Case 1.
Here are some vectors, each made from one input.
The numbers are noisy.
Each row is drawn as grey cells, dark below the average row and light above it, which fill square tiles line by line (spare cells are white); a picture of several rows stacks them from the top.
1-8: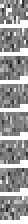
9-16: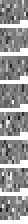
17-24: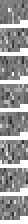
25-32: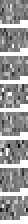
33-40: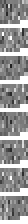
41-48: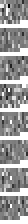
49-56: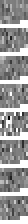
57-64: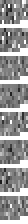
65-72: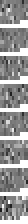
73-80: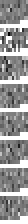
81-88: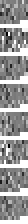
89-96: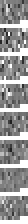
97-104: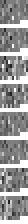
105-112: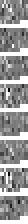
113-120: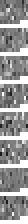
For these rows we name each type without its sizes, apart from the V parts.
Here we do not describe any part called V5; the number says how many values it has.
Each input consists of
a point on a line, a true/false value and a value of V5.
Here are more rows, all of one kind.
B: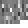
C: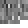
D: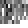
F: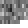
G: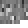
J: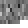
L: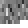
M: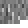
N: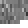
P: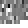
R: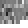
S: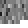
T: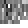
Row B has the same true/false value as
R and S.
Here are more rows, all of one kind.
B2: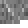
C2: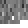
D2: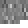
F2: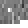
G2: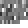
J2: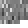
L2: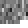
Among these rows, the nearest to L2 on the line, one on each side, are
B2 and J2.
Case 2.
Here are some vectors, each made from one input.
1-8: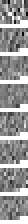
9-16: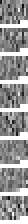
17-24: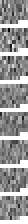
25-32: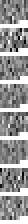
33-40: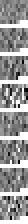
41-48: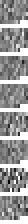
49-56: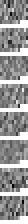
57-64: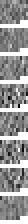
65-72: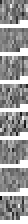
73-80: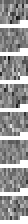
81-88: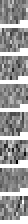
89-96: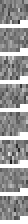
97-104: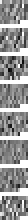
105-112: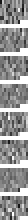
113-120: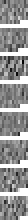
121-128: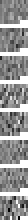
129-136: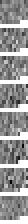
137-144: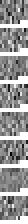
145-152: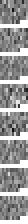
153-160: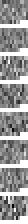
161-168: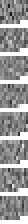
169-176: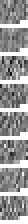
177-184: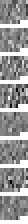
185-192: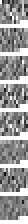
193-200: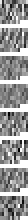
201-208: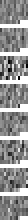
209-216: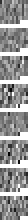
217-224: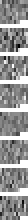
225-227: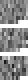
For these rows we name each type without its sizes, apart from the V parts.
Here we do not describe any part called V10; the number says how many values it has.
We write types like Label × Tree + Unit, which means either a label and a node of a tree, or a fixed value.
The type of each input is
(Bool × Bool × Bool × Bool + Unit) × (Tree + V10).
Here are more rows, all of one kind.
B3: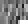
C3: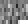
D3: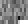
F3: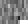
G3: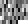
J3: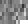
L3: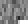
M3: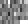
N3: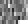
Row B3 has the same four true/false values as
D3, F3 and L3.
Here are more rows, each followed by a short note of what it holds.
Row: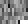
a node of a tree
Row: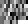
a value of V10
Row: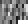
four true/false values and a value of V10
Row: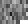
a node of a tree
